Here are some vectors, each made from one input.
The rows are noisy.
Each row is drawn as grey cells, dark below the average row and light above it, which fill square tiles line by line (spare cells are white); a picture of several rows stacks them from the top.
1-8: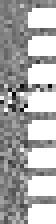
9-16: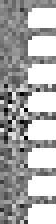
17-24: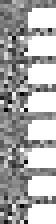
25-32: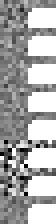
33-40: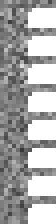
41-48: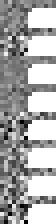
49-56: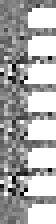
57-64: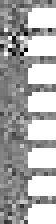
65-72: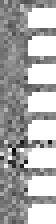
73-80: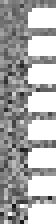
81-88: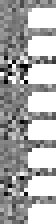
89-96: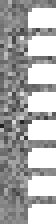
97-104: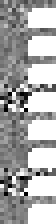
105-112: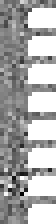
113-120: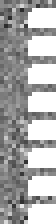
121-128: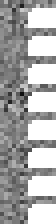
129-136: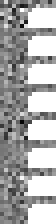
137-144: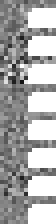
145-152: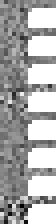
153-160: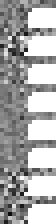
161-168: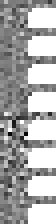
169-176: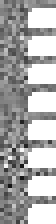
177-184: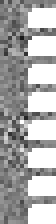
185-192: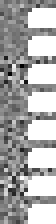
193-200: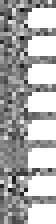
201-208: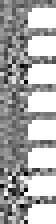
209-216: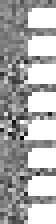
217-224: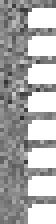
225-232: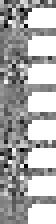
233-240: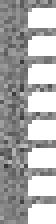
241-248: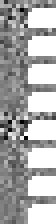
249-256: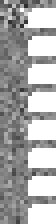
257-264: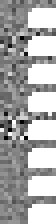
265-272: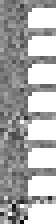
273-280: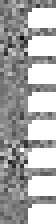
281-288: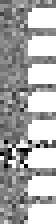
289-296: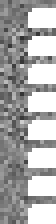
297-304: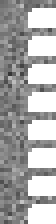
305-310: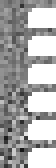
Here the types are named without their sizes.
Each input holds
a node of a tree, together with either a point on a circle, or a node of a tree.
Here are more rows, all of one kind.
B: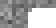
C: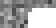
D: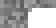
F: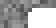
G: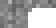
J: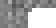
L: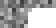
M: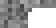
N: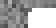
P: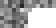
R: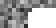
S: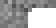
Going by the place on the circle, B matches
G, J, N and S.
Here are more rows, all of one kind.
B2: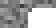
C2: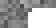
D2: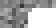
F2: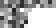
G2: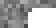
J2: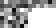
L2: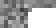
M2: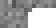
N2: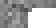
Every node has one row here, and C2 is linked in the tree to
L2.
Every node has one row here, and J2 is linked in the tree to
G2.
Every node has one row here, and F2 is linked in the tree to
D2, G2, L2 and M2.
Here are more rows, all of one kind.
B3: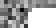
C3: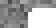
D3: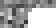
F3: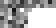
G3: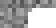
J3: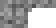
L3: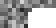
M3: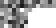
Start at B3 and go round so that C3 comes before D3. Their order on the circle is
B3, M3, C3, L3, D3, J3, F3, G3.
